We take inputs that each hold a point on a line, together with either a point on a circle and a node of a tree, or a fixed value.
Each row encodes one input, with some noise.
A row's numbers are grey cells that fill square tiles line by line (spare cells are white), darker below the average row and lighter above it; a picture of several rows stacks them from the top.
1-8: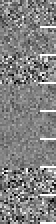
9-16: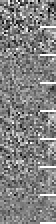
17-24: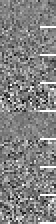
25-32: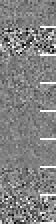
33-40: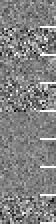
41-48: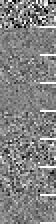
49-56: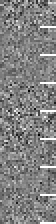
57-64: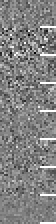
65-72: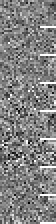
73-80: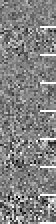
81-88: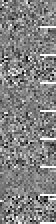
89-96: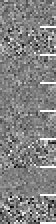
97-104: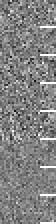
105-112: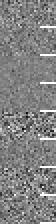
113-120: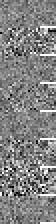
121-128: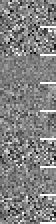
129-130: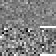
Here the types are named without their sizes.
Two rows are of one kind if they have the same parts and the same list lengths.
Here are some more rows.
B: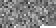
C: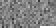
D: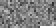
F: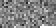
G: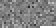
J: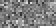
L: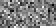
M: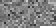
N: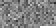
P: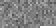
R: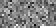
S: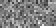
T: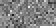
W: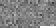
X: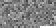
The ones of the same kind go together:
B, D, F, G, M, N, P, R, S, T, W
C, J, L, X

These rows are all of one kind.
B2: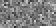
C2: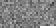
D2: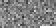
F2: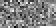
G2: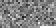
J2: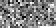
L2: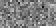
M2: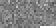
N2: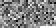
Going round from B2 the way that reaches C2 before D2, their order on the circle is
B2, F2, L2, N2, M2, J2, C2, G2, D2.
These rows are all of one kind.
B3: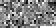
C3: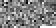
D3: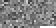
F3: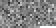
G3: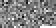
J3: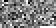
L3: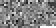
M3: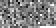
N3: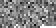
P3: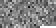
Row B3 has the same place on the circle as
D3, J3 and M3.
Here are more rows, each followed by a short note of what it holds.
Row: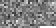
a point on a line
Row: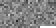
a point on a circle, a point on a line and a node of a tree
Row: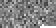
a point on a circle, a point on a line and a node of a tree
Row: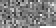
a point on a circle, a point on a line and a node of a tree
